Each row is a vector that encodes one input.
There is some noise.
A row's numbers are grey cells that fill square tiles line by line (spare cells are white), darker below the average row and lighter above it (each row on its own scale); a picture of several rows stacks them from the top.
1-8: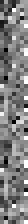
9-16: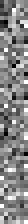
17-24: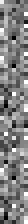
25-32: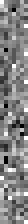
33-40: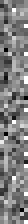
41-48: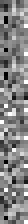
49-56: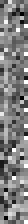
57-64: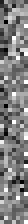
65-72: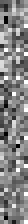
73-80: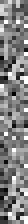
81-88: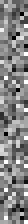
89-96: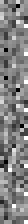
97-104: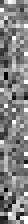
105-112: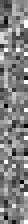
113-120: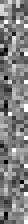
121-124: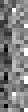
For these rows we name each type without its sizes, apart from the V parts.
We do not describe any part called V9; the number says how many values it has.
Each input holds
either a point on a circle, or a fixed value, or a true/false value and a value of V9.
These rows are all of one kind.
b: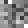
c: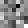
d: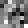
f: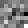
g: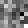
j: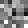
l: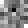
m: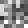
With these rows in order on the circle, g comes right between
d and l.
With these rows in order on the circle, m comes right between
b and j.
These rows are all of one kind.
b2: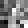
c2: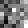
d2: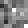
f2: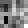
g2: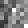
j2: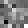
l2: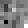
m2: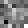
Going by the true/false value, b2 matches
c2 and g2.
